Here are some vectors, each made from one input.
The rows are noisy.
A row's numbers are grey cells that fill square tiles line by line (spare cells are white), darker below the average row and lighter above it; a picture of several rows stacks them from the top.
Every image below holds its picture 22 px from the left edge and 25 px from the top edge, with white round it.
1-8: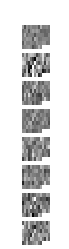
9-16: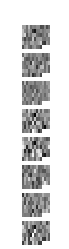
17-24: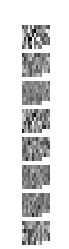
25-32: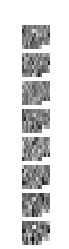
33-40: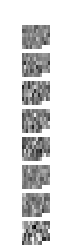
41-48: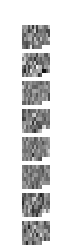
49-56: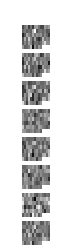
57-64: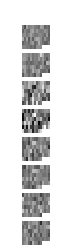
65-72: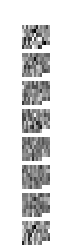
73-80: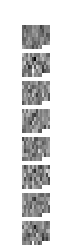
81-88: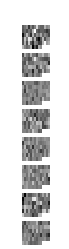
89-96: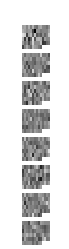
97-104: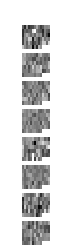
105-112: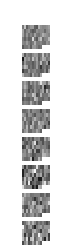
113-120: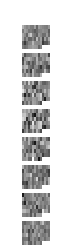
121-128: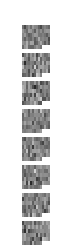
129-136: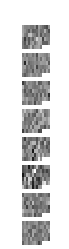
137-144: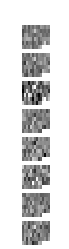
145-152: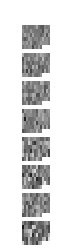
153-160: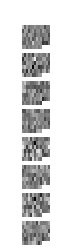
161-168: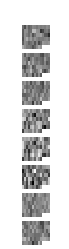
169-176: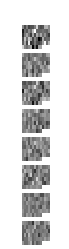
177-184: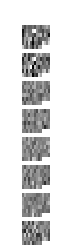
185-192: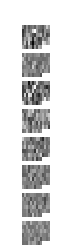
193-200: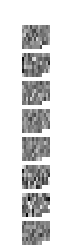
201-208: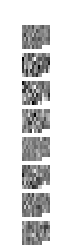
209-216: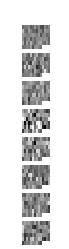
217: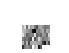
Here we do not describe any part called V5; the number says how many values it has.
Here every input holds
a value of V5, together with either a point on a 10-point circle and a true/false value, or a fixed value.
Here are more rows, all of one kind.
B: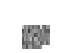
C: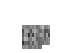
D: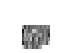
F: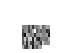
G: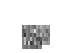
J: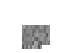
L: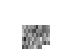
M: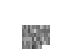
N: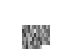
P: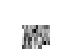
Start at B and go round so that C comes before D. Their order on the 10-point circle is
B, G, M, C, F, J, P, L, D, N.
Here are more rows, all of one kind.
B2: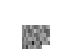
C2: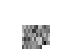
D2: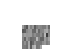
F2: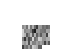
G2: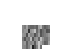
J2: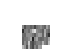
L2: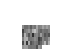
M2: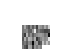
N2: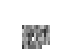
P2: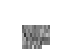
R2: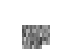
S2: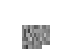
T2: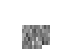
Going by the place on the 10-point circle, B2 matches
C2, J2 and T2.
